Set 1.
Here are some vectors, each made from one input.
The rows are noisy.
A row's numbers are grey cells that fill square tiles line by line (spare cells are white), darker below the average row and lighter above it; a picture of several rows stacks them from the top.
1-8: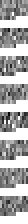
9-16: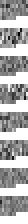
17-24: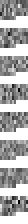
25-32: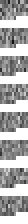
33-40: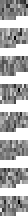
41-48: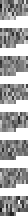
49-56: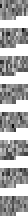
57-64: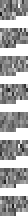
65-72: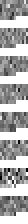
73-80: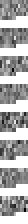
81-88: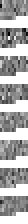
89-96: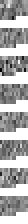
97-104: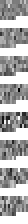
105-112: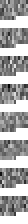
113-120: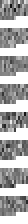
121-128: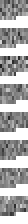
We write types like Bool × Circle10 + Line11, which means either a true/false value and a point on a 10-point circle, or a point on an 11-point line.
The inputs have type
Bool × Bool × Bool × Bool × Bool × Circle13 × Line9.
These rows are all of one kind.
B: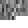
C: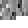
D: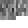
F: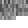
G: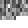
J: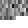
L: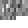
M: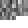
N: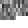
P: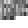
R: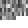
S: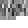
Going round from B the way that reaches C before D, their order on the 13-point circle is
B, N, M, R, G, C, L, J, P, D, S, F.
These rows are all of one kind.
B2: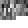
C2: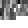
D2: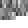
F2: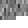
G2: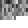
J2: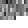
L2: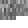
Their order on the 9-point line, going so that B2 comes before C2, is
L2, J2, B2, G2, F2, D2, C2.
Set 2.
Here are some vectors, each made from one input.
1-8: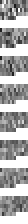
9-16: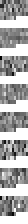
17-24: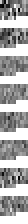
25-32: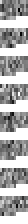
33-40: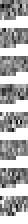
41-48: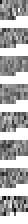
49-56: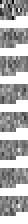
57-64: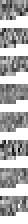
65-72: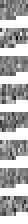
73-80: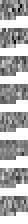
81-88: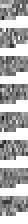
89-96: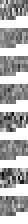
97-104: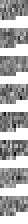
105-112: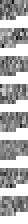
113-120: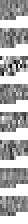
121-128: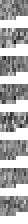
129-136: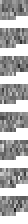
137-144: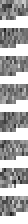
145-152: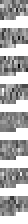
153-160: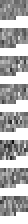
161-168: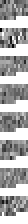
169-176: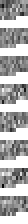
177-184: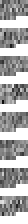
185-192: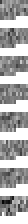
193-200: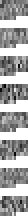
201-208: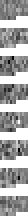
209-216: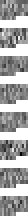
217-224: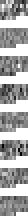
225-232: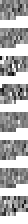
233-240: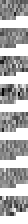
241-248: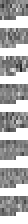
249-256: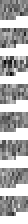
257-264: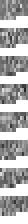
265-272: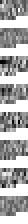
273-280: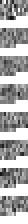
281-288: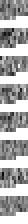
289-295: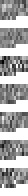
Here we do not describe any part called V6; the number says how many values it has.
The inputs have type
Tree8 × Tree8 + V6.
